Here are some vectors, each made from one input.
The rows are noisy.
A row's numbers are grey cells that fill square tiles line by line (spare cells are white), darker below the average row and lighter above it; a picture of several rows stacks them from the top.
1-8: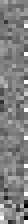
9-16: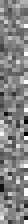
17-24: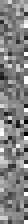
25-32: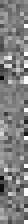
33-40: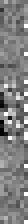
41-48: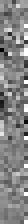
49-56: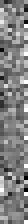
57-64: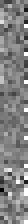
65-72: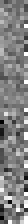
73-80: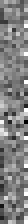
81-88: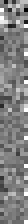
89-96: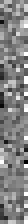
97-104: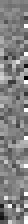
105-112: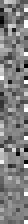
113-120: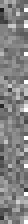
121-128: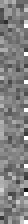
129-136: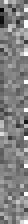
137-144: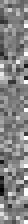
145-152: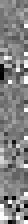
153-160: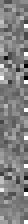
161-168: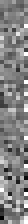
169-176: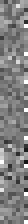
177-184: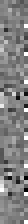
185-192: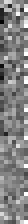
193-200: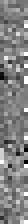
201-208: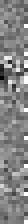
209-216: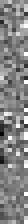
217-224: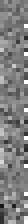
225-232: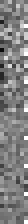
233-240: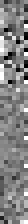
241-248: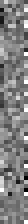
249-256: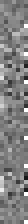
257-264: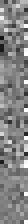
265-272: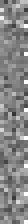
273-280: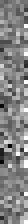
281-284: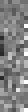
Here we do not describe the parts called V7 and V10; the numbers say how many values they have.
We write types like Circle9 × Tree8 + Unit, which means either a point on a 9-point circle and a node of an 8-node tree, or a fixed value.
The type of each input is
Bool × Bool × Bool × Bool × (Label11 × V10 + Line8) + Tree9 × (Unit + V7 × V7).
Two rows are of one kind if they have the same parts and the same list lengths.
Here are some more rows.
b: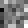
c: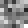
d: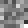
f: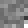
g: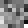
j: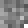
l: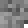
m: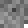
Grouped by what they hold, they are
b, l, m
c
d
f, g, j

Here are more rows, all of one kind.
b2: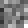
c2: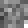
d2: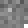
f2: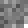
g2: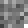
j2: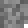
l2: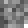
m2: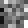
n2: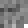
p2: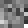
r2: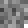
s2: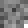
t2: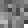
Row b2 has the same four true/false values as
d2 and j2.
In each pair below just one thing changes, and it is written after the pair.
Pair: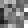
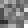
the label
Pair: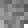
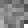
the label
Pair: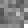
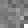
one of the four true/false values
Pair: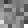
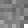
the value of V10
